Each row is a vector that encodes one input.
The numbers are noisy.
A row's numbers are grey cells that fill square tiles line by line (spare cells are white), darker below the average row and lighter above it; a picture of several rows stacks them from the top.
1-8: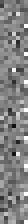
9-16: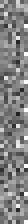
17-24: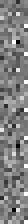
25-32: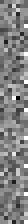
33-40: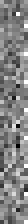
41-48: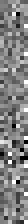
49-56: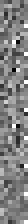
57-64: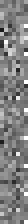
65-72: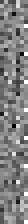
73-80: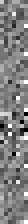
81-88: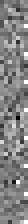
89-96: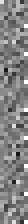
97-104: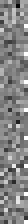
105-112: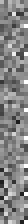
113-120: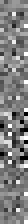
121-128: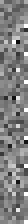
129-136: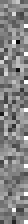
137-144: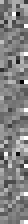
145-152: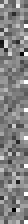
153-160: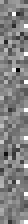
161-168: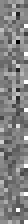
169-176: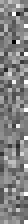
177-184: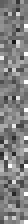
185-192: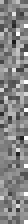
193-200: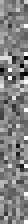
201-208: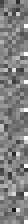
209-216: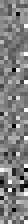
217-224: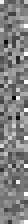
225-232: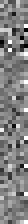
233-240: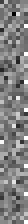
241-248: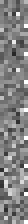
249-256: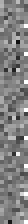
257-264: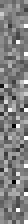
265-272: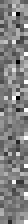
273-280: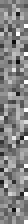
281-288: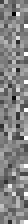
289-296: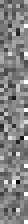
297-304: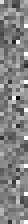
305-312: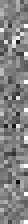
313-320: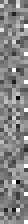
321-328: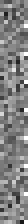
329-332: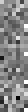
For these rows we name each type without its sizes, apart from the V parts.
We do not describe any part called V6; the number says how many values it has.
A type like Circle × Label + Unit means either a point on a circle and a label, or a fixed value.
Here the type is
List(Bool × V6).
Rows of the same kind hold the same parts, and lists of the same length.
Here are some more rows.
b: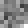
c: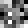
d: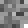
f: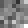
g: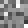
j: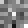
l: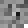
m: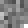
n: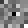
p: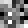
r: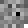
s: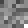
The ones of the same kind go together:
b, j, l, r
c, p
d, f, m, s
g, n

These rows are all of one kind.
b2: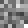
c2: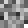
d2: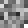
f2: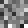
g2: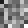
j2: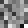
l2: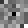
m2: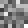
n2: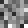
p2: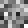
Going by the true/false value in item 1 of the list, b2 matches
l2 and m2.
